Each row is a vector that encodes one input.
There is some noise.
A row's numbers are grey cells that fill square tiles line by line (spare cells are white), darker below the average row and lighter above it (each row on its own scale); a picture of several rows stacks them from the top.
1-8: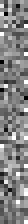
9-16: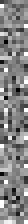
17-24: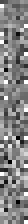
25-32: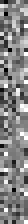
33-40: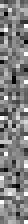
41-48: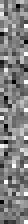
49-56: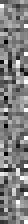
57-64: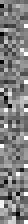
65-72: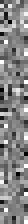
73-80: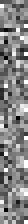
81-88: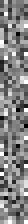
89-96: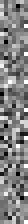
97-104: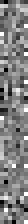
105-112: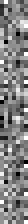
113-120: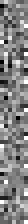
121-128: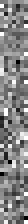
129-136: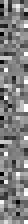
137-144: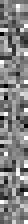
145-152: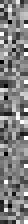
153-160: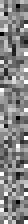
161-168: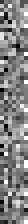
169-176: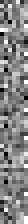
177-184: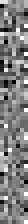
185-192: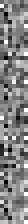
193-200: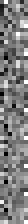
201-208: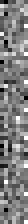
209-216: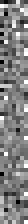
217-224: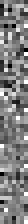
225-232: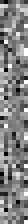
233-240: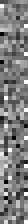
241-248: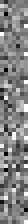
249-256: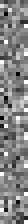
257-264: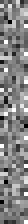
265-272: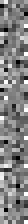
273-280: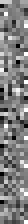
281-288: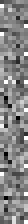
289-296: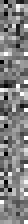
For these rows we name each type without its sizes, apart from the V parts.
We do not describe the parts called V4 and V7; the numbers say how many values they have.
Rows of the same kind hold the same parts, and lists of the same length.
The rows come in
2 kinds.
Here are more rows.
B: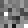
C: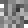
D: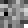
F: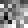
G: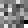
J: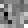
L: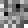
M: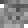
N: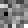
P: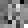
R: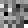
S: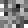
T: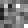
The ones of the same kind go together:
B, T
C, D, F, G, J, L, M, N, P, R, S

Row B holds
a label and a value of V4.
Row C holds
a point on a line, a true/false value, a value of V4 and a value of V7.
